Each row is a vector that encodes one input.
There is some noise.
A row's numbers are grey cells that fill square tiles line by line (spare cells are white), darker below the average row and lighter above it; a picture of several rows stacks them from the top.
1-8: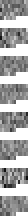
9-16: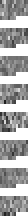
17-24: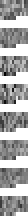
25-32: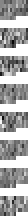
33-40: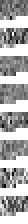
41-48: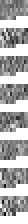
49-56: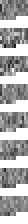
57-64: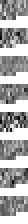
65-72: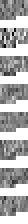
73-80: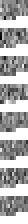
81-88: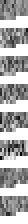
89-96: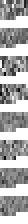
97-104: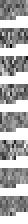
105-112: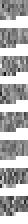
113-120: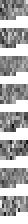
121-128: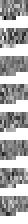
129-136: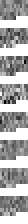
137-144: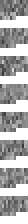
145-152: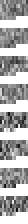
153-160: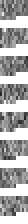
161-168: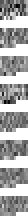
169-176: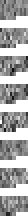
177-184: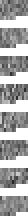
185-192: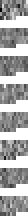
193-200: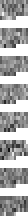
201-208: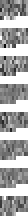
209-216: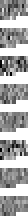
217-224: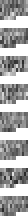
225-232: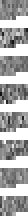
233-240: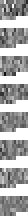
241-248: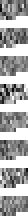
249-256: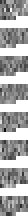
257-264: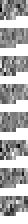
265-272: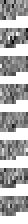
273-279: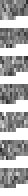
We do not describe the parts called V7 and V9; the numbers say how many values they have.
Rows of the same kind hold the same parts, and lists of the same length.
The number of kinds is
3.
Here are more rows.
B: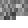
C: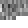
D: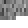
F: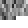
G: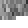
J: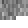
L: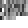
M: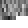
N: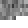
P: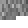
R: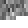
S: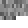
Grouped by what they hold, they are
B, C, D, P, R
F, G, J, N, S
L, M

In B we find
a node of an 11-node tree, a value of V7 and a value of V9.
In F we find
a node of each of two 11-node trees and a value of V7.
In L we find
a node of an 11-node tree.
